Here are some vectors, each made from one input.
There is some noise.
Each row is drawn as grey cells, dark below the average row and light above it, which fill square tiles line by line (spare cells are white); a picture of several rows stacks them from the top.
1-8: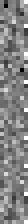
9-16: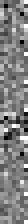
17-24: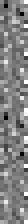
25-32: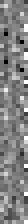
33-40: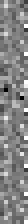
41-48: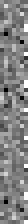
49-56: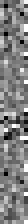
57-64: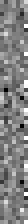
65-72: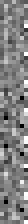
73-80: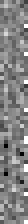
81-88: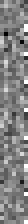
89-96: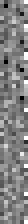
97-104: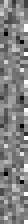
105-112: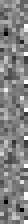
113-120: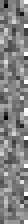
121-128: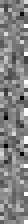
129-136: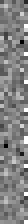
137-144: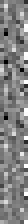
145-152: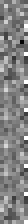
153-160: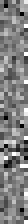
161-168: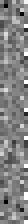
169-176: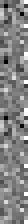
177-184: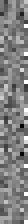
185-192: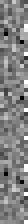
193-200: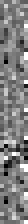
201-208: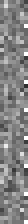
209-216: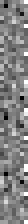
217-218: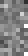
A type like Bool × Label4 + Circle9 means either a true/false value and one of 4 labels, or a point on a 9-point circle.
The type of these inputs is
List3(Line4).
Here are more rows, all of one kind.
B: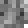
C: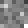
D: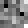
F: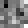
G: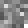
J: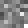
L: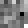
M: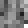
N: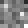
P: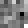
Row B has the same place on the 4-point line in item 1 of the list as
L, M and P.
